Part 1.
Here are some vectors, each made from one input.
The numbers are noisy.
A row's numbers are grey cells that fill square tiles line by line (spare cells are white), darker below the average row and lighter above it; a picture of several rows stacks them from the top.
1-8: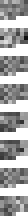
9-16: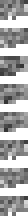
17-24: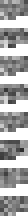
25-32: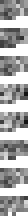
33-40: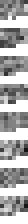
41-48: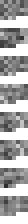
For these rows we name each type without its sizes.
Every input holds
a node of a tree.
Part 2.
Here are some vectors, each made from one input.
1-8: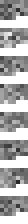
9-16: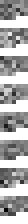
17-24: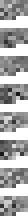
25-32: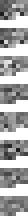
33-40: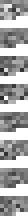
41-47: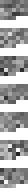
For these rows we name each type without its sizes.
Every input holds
a point on a line.
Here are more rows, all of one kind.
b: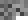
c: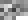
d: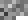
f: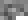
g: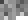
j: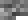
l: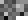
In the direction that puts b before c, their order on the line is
l, b, j, f, g, d, c.
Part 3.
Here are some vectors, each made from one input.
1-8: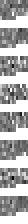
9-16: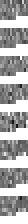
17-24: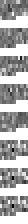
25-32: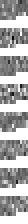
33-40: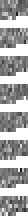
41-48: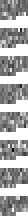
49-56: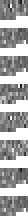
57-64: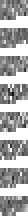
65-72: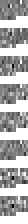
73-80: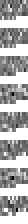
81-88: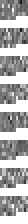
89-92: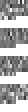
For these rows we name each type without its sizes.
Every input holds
a label.
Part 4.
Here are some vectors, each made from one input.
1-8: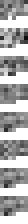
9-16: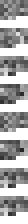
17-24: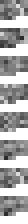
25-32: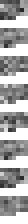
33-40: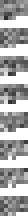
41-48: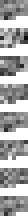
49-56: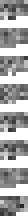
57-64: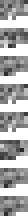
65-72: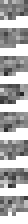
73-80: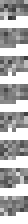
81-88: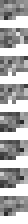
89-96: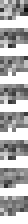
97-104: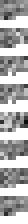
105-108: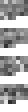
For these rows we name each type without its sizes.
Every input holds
a node of a tree.
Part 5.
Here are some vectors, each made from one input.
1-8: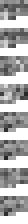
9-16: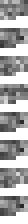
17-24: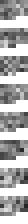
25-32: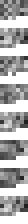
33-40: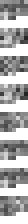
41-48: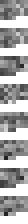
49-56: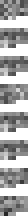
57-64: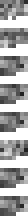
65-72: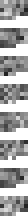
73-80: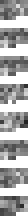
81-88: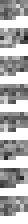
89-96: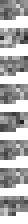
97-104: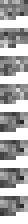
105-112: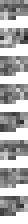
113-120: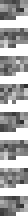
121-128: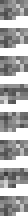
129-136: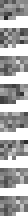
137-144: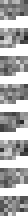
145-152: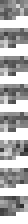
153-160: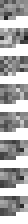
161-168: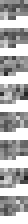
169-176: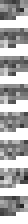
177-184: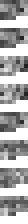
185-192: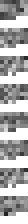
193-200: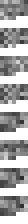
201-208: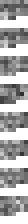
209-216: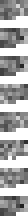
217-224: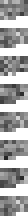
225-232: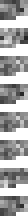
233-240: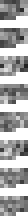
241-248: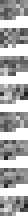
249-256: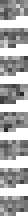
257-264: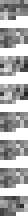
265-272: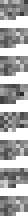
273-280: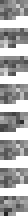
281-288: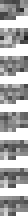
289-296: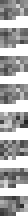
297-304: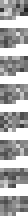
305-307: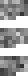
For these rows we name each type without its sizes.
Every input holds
a node of a tree.
